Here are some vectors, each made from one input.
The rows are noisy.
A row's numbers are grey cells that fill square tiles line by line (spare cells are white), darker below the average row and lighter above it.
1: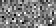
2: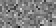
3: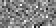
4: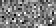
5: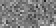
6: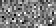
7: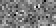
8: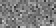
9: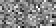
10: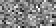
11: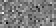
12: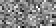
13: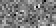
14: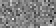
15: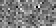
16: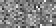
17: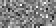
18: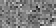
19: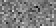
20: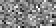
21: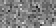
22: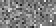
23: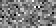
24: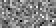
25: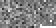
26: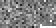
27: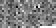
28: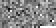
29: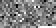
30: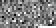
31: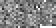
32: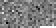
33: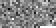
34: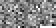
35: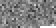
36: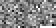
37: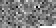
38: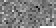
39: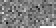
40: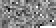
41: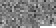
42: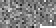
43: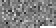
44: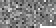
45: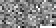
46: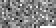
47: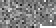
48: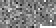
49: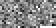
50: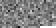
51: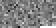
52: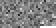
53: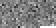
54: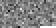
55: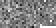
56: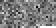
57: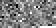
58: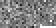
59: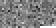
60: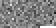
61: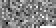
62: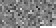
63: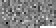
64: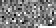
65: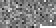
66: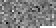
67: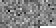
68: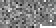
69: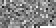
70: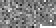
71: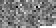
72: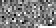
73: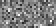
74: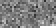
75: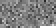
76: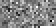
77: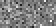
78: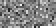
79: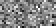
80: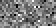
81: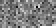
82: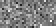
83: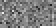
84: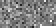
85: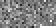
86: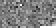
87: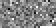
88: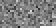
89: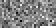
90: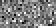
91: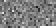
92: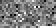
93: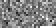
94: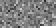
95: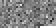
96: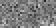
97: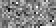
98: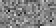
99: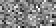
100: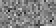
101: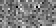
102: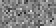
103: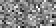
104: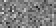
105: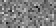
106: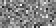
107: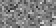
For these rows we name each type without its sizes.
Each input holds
a point on a line, together with either a fixed value, or four labels.
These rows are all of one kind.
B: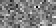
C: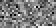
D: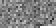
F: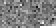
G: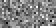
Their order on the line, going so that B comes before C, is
G, D, F, B, C.
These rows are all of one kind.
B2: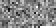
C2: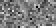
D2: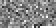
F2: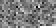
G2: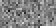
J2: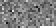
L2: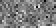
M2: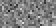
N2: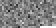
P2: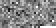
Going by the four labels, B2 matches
G2, M2 and N2.
